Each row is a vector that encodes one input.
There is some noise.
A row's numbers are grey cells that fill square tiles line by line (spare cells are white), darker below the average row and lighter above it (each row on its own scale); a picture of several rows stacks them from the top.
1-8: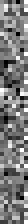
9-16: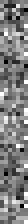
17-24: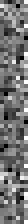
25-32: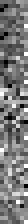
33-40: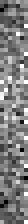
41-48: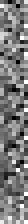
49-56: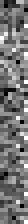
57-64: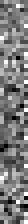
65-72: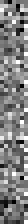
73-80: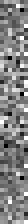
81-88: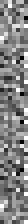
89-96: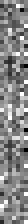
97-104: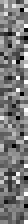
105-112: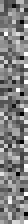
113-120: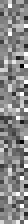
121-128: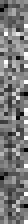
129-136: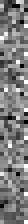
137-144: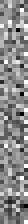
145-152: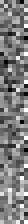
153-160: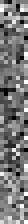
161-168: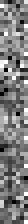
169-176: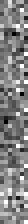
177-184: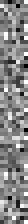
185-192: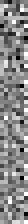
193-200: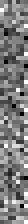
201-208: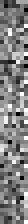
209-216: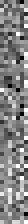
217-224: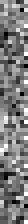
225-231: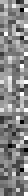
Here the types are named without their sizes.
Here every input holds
either a point on a line, or four true/false values.
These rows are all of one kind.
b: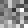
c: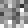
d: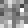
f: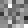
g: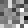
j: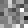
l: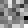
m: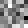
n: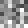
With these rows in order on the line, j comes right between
g and l.
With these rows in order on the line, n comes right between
b and c.
